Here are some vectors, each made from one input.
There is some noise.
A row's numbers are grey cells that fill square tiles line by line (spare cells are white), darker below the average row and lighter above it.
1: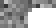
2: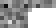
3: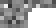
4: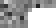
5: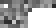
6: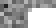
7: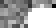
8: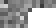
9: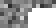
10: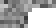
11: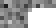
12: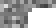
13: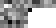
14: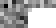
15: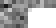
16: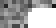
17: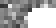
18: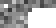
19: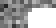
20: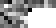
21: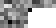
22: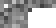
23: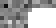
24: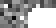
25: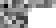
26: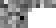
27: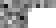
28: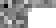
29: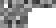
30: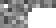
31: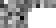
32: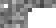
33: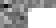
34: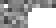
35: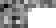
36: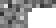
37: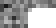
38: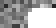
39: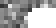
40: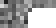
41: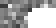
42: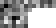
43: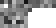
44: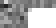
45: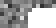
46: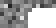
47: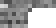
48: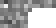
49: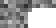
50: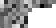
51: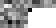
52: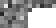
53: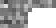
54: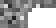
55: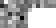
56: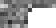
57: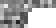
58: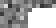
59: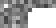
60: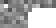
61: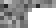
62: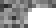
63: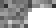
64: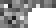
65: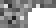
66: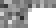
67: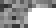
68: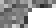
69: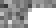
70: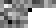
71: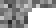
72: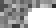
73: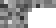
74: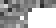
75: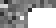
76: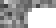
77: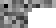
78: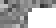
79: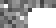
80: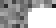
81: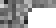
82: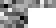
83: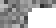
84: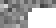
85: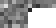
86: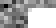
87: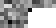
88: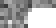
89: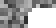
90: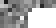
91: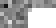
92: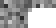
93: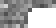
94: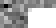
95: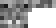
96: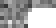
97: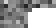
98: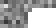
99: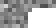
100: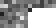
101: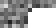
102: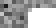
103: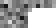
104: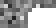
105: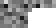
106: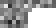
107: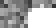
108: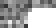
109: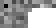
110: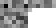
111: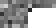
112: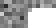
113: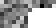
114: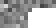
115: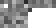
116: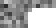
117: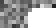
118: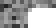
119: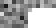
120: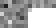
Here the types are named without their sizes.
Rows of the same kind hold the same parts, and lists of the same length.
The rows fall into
4 kinds.
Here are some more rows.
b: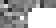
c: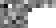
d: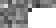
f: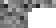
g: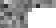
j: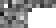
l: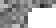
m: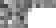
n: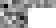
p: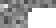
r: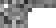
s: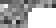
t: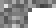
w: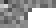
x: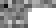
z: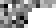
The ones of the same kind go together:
b, l, m, n, p, r, s, t, w, x
c, z
d, f, g
j

